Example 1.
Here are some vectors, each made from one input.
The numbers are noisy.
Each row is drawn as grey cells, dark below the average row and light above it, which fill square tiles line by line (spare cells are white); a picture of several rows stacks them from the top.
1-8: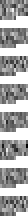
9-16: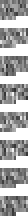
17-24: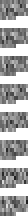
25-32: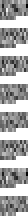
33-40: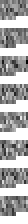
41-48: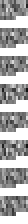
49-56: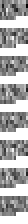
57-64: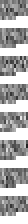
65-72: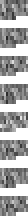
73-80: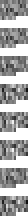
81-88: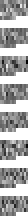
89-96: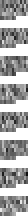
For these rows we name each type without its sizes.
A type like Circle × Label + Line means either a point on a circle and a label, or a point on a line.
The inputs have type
Line + Tree.
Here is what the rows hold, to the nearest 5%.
About 50% of them hold a point on a line. The rest hold a node of a tree.
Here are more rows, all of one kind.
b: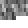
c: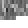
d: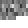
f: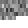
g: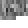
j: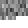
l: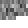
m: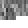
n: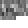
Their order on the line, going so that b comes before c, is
b, m, c, g, n, d, l, f, j.
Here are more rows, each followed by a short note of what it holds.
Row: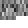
a node of a tree
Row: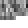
a node of a tree
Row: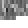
a point on a line
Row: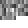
a node of a tree
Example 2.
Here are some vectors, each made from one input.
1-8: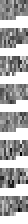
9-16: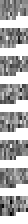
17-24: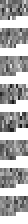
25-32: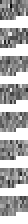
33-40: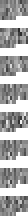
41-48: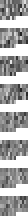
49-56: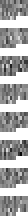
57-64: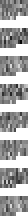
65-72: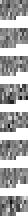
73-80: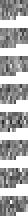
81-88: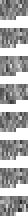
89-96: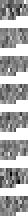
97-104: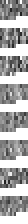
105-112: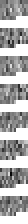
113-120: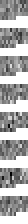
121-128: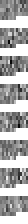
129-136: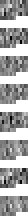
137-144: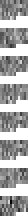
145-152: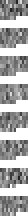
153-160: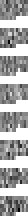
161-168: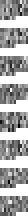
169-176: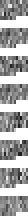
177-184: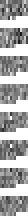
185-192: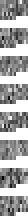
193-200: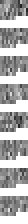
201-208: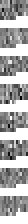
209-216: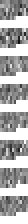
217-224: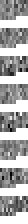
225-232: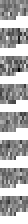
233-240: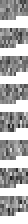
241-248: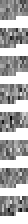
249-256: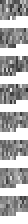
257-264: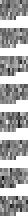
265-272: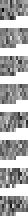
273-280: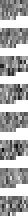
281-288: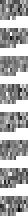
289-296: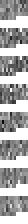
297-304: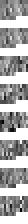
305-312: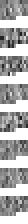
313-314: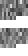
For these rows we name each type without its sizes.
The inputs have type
(Circle + Unit) × Line.
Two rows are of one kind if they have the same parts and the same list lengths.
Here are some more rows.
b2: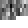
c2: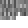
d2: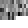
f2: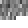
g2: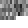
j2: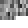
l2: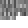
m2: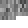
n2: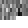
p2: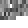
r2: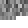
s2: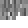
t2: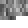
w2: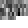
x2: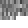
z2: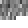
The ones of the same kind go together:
b2, d2, g2, j2, n2, p2, w2
c2, f2, l2, m2, r2, s2, t2, x2, z2

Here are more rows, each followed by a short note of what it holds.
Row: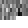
a point on a circle and a point on a line
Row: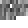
a point on a circle and a point on a line
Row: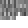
a point on a line
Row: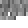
a point on a line
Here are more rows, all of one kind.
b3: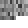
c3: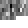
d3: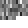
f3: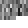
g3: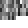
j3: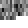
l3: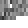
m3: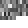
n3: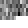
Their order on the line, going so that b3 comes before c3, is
g3, b3, l3, m3, j3, n3, f3, c3, d3.
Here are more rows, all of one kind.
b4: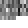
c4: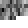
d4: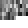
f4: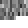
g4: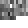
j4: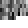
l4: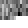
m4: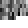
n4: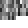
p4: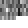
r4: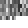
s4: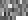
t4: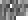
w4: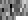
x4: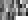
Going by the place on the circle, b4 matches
n4, p4, r4 and x4.
